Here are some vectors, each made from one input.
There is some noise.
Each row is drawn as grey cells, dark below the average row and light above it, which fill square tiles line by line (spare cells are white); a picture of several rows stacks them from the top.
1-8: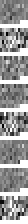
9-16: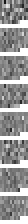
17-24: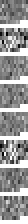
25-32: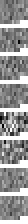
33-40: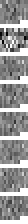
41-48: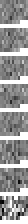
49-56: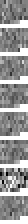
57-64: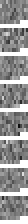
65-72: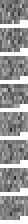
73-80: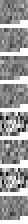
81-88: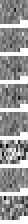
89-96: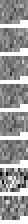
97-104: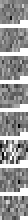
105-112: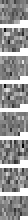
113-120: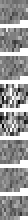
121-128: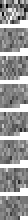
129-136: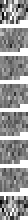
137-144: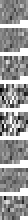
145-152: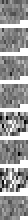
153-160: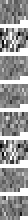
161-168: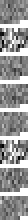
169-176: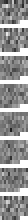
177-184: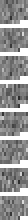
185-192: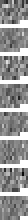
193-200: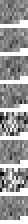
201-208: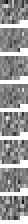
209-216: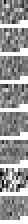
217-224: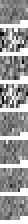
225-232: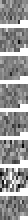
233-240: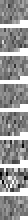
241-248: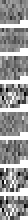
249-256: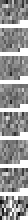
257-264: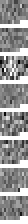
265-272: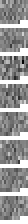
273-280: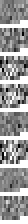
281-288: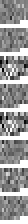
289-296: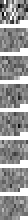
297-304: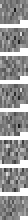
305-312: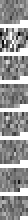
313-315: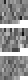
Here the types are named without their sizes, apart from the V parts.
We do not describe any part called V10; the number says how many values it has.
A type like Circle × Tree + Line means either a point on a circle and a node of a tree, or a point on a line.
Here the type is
Line + List(V10) × Tree.
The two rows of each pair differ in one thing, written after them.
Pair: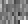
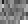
the node of the tree
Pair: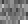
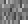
the node of the tree
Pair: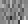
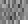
the value of V10 in item 1 of the list
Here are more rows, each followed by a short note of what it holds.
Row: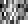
a point on a line
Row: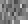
a node of a tree, together with a list of one item
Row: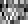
a point on a line
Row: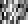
a point on a line
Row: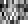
a point on a line
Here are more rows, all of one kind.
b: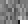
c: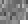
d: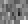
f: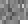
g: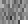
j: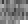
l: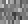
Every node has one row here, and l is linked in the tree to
g.
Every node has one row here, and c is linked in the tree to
f and j.
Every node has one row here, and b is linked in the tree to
d and f.
